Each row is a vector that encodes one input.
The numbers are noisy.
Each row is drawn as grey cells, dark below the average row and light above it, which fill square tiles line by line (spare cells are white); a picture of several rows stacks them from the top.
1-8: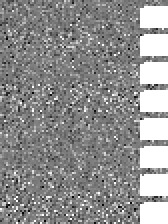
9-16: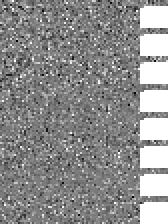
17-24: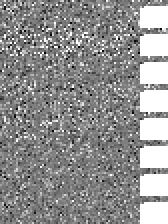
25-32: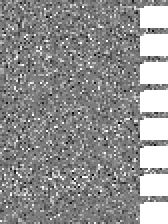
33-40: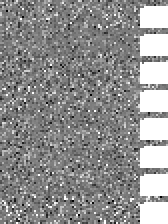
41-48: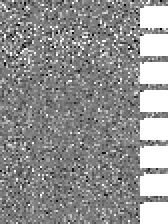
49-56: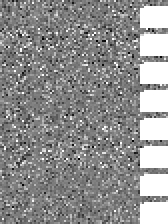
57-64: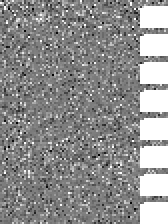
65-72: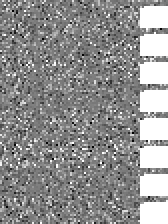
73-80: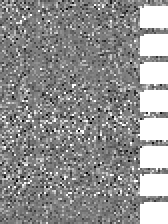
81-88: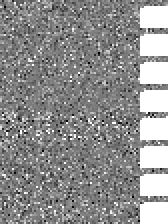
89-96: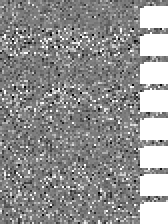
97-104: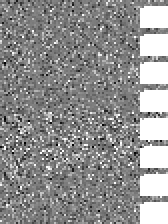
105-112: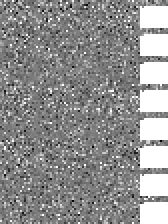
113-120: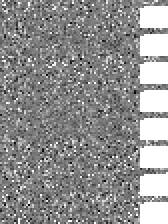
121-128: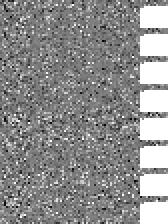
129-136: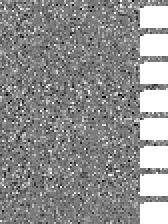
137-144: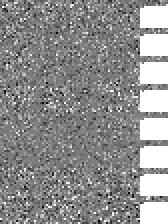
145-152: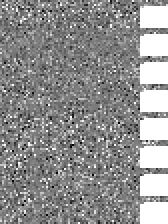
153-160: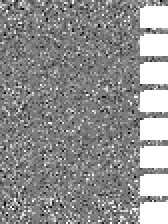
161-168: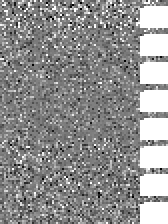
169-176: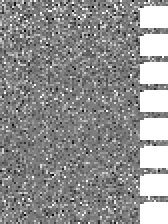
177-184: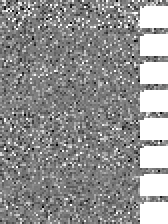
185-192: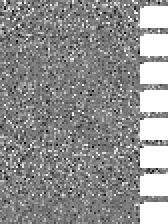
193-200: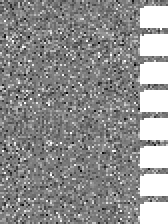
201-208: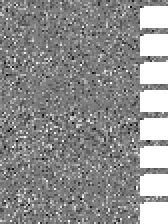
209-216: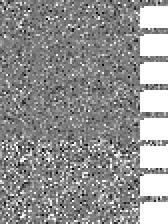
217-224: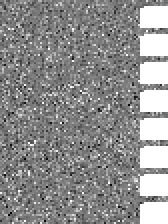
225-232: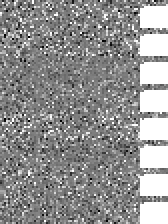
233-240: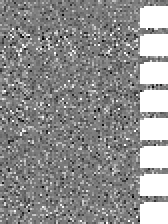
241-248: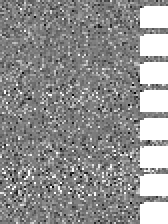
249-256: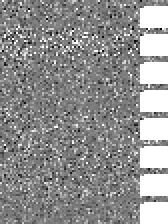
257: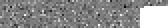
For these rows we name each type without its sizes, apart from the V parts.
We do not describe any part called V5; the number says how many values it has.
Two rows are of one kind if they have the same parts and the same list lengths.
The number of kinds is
3.
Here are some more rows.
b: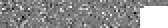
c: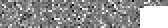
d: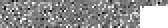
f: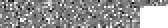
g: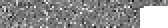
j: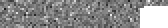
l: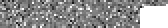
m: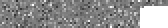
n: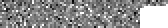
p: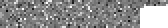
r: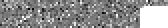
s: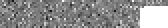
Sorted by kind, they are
b, c, d, f, g, j, l, s
m, n, p
r

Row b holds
a label, a node of a tree, three true/false values and a value of V5.
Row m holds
a label, three true/false values and a value of V5.
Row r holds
two labels and a value of V5.
